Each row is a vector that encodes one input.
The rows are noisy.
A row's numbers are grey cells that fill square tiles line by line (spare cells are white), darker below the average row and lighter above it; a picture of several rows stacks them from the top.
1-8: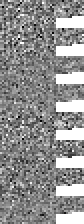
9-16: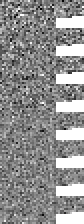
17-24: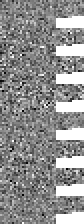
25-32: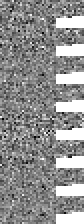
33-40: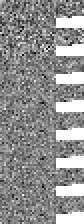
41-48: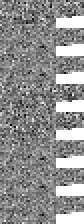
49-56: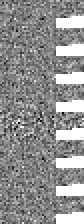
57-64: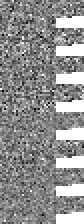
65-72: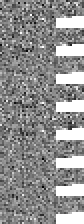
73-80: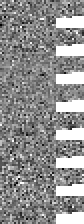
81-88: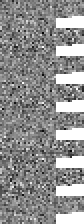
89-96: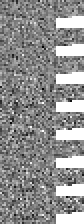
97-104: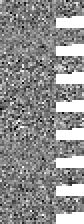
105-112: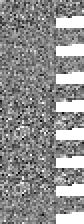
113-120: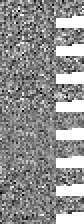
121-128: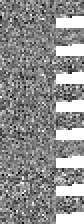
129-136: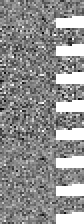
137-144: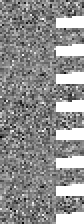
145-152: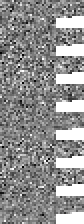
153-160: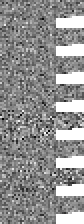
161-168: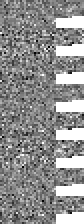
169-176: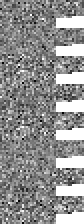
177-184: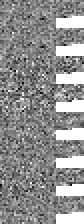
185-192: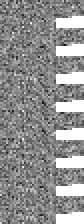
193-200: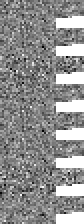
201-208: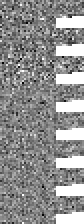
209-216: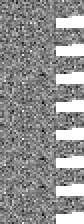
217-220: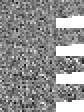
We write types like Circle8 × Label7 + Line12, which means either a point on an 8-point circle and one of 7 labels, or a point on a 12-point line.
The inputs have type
Bool × Bool × Bool × Bool + Line5 × (Tree11 + Unit) + Tree8.
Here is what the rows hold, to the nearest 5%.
About 35% of them hold a point on a 5-point line, together with either a fixed value, or a node of an 11-node tree. About 15% of them hold a node of an 8-node tree. The rest hold four true/false values.
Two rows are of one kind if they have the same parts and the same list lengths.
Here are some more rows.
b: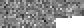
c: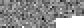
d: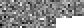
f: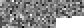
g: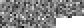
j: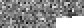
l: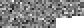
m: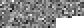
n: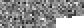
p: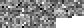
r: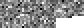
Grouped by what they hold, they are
b, c
d, j, l, m, n
f, g
p, r

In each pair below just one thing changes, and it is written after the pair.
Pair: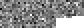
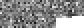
the place on the 5-point line
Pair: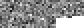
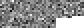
the node of the tree
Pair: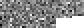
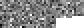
the node of the tree
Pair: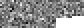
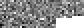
the place on the 5-point line
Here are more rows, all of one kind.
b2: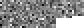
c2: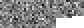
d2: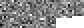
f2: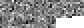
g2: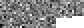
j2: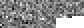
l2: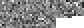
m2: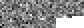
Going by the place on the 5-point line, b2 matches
d2 and g2.
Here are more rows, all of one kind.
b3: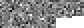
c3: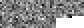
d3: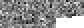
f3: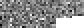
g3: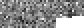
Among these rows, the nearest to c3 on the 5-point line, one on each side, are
b3 and d3.
